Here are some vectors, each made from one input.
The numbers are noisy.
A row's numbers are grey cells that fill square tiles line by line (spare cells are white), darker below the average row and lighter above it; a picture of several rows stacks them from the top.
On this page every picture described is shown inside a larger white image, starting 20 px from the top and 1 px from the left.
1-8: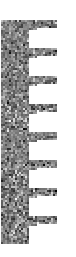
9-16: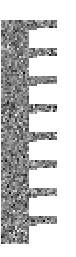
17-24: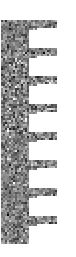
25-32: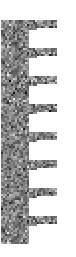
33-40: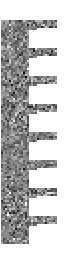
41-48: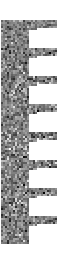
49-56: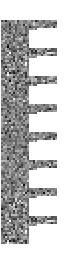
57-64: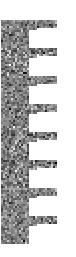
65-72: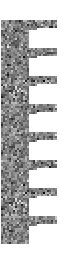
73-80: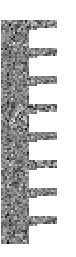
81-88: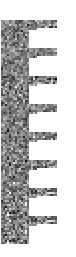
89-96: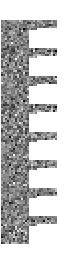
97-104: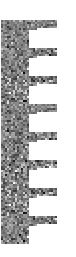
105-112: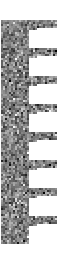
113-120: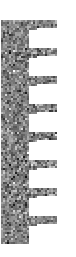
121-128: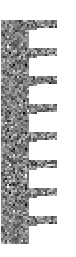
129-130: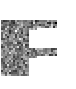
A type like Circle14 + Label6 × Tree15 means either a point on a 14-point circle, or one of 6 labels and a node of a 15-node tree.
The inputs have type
Line6 × (Tree7 × Tree7 × Tree7 + Unit).
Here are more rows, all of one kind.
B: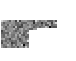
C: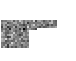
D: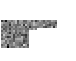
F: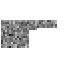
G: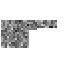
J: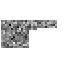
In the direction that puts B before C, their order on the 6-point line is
G, B, F, C, D, J.
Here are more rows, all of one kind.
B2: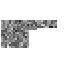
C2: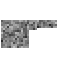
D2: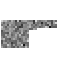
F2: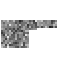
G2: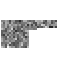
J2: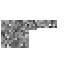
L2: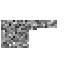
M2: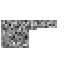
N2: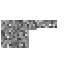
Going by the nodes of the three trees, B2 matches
C2 and G2.
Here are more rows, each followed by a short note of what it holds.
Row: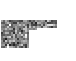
a point on a 6-point line
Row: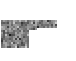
a point on a 6-point line and a node of each of three 7-node trees
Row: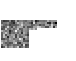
a point on a 6-point line
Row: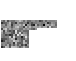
a point on a 6-point line
